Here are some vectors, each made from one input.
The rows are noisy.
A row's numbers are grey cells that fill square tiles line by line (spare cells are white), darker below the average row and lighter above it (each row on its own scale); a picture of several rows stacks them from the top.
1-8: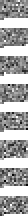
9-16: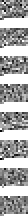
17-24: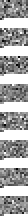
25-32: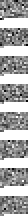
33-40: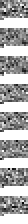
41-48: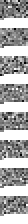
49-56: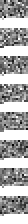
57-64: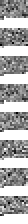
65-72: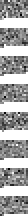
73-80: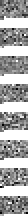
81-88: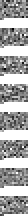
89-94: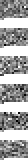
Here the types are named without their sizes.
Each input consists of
a list of points on a circle.
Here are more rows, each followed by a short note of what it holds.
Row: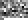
a list of one item
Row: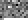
a list of three items
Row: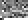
a list of three items
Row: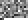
a list of one item
